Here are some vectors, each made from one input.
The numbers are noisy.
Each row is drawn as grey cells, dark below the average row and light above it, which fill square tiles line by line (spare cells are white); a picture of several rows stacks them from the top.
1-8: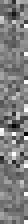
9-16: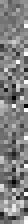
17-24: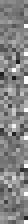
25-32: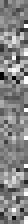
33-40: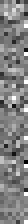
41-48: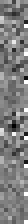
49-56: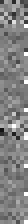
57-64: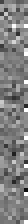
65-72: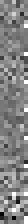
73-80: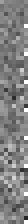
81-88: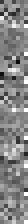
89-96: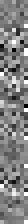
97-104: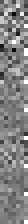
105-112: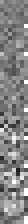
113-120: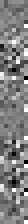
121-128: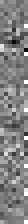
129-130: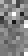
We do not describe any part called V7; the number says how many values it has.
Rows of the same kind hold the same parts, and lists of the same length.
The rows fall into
3 kinds.
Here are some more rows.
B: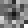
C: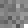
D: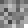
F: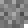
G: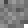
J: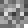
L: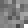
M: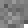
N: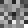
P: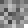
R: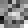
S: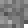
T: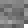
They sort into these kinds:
B, C, F, L, S, T
D, J, N, P
G, M, R

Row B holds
a true/false value and a value of V7.
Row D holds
a point on a 5-point line.
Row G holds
a point on a 4-point line and a true/false value.
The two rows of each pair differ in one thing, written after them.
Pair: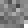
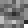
the true/false value
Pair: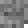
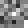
the true/false value
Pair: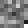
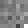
the true/false value
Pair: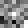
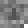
the value of V7
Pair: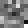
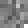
the true/false value
